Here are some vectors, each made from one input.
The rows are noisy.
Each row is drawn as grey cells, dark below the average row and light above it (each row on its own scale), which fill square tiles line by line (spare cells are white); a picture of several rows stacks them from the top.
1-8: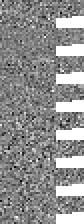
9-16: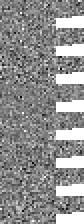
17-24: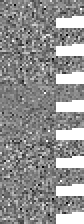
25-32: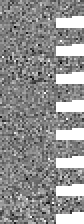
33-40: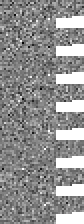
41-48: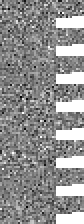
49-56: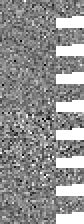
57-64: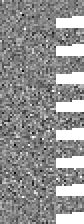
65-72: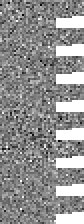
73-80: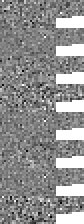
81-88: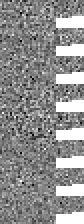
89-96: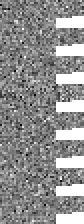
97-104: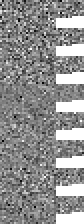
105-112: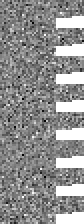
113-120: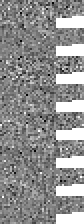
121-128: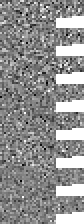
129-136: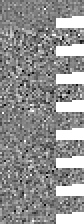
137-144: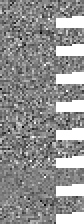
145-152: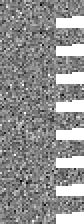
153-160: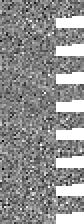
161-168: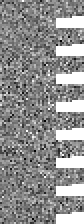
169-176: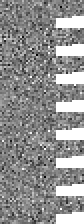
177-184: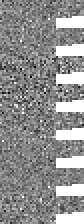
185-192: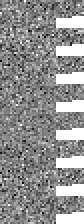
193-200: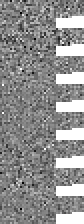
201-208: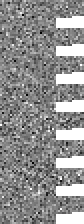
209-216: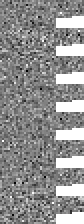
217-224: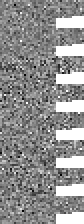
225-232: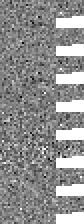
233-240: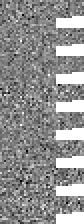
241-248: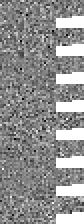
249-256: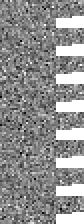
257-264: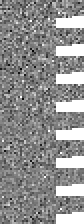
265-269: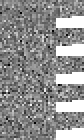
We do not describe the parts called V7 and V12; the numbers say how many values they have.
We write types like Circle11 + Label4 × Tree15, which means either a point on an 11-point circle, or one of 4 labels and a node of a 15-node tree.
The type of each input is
(Bool × Bool × Bool × V12 + Tree16) × V7.
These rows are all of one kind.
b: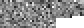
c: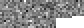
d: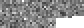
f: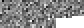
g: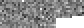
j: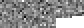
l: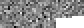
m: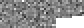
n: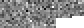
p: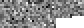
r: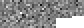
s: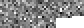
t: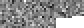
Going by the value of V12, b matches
d, s and t.
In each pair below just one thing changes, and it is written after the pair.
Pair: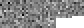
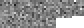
the value of V7
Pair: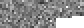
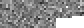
one of the three true/false values
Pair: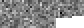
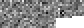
one of the three true/false values
